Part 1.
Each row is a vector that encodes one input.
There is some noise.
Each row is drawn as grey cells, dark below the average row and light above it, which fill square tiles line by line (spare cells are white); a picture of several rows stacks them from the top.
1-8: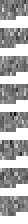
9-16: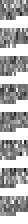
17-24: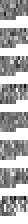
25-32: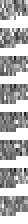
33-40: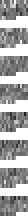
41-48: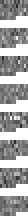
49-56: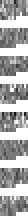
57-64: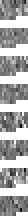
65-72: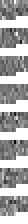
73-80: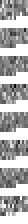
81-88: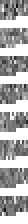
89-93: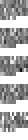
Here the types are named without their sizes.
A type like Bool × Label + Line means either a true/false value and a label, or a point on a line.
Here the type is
Bool × Circle.
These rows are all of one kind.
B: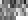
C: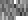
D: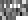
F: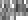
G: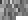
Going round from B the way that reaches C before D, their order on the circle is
B, C, D, F, G.
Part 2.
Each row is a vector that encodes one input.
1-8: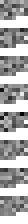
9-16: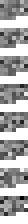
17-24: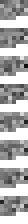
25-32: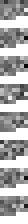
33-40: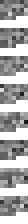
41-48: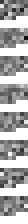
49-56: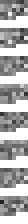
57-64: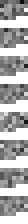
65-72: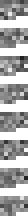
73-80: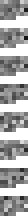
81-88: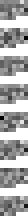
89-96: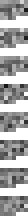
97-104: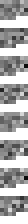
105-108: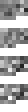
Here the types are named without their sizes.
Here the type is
Bool × Line.
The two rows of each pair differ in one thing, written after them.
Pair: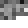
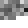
the true/false value
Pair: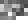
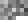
the true/false value
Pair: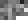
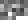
the place on the line
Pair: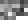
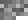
the place on the line
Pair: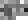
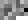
the place on the line
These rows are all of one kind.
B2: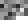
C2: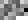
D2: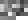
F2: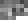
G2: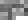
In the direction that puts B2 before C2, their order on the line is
G2, B2, F2, C2, D2.
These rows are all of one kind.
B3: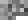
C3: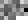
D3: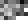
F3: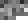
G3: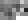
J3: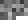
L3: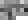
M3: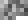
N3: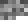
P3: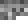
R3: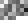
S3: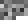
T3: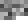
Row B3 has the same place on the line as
D3, M3 and R3.
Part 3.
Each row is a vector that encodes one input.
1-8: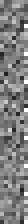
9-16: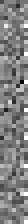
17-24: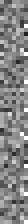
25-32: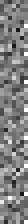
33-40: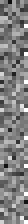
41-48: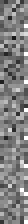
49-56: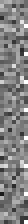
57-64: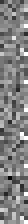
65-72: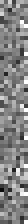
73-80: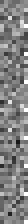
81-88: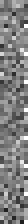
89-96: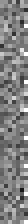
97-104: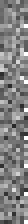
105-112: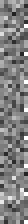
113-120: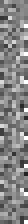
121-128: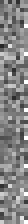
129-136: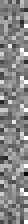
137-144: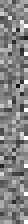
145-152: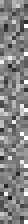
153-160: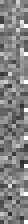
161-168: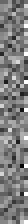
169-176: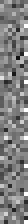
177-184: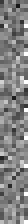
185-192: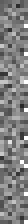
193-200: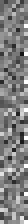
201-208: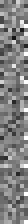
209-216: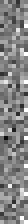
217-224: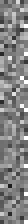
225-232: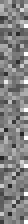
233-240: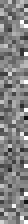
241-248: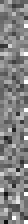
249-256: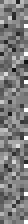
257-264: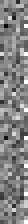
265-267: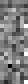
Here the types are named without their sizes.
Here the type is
Line × (Tree + Unit).
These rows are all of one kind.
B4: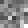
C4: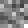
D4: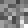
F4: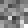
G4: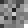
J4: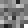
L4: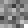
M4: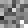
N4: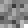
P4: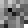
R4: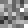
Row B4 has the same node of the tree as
F4 and G4.
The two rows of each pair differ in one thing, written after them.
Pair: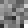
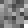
the place on the line
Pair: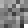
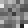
the node of the tree
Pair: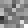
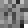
the place on the line
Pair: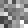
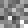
the place on the line
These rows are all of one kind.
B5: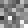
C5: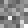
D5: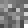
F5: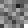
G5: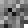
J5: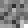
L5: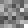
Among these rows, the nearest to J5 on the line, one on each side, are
C5 and L5.
